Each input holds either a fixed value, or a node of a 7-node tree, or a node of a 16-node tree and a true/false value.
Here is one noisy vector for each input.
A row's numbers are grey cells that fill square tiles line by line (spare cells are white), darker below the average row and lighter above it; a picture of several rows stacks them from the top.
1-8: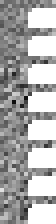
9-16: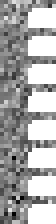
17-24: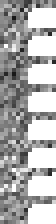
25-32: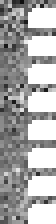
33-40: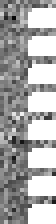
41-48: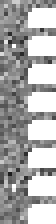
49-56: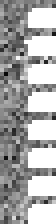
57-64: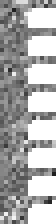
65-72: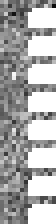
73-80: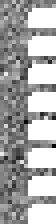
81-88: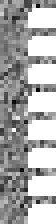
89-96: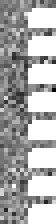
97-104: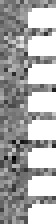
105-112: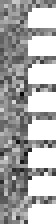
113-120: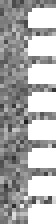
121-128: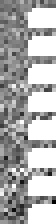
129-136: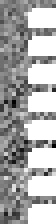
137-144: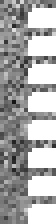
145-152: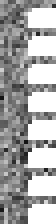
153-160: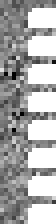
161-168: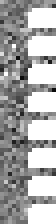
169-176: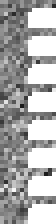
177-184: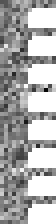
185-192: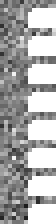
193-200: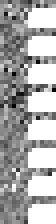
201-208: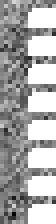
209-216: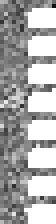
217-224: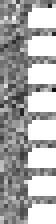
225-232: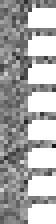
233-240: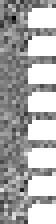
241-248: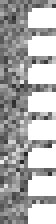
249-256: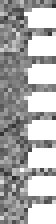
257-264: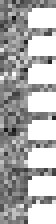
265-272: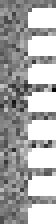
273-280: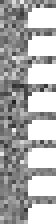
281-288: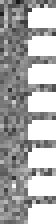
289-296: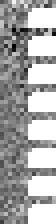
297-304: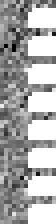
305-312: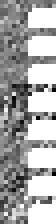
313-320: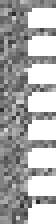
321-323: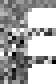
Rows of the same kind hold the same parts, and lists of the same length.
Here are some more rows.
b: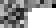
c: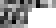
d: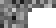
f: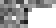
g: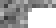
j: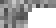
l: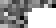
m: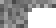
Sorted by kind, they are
b, d, g, l, m
c, f
j

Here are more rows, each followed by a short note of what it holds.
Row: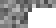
a node of a 7-node tree
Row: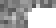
a node of a 16-node tree and a true/false value
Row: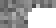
a node of a 16-node tree and a true/false value
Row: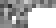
a node of a 16-node tree and a true/false value
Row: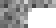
a node of a 16-node tree and a true/false value
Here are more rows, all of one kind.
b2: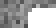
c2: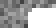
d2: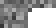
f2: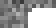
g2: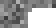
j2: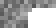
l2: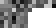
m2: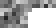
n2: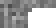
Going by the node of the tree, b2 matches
g2 and l2.
